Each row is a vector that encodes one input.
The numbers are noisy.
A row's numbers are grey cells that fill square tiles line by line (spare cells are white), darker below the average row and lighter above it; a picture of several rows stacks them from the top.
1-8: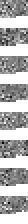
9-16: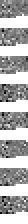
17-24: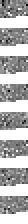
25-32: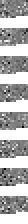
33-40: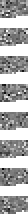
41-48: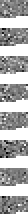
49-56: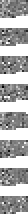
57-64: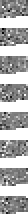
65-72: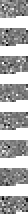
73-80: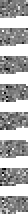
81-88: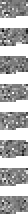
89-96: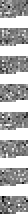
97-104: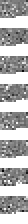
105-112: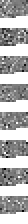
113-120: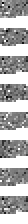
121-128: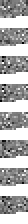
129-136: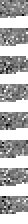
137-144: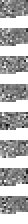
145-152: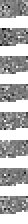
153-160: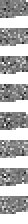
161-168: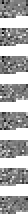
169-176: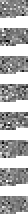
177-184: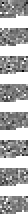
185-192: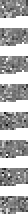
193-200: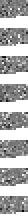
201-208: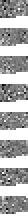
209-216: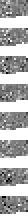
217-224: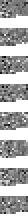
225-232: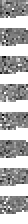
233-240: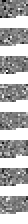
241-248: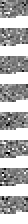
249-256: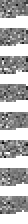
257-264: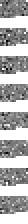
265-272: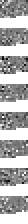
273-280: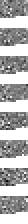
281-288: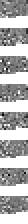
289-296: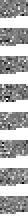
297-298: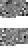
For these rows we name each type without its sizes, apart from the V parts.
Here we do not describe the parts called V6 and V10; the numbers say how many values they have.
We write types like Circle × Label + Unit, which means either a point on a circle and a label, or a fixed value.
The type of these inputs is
Bool × (Line + V6) × V10.
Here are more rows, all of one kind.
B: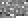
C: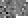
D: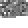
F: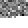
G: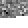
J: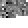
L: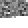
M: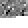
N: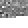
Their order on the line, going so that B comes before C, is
F, B, G, N, L, C, J, D, M.
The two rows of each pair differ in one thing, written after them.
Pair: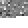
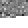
the value of V10
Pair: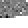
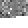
the place on the line
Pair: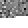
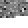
the true/false value
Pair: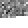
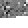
the true/false value
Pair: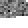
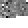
the place on the line
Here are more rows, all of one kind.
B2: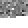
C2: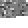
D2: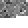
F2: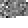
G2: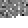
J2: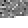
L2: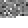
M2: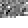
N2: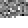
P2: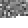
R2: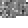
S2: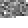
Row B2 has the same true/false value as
J2, M2 and R2.
